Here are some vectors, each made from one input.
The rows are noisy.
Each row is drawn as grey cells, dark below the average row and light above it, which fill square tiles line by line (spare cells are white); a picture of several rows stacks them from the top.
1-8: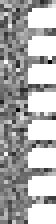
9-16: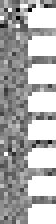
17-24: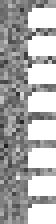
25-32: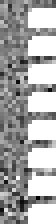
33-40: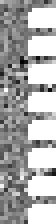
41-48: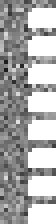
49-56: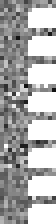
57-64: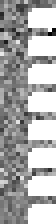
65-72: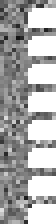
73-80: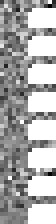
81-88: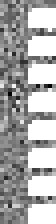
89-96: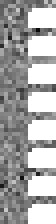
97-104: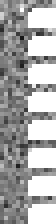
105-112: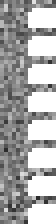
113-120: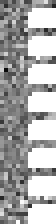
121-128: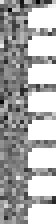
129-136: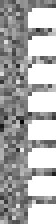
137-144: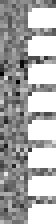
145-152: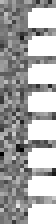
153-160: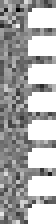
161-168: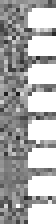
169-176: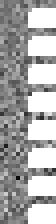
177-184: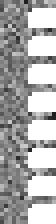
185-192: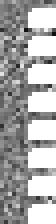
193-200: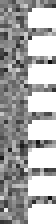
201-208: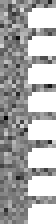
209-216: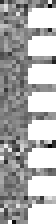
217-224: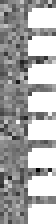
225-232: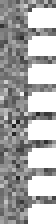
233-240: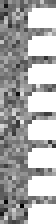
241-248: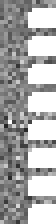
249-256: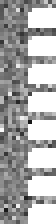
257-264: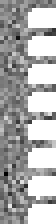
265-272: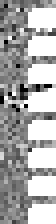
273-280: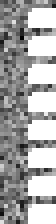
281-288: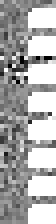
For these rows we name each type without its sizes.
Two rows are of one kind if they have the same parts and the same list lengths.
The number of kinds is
5.
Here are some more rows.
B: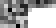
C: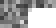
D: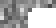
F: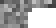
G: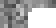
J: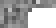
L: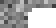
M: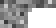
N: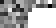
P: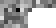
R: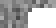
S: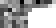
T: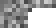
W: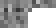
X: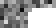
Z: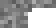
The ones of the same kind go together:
B, J, P, R, W, X
C, N
D, G, S
F, T, Z
L, M

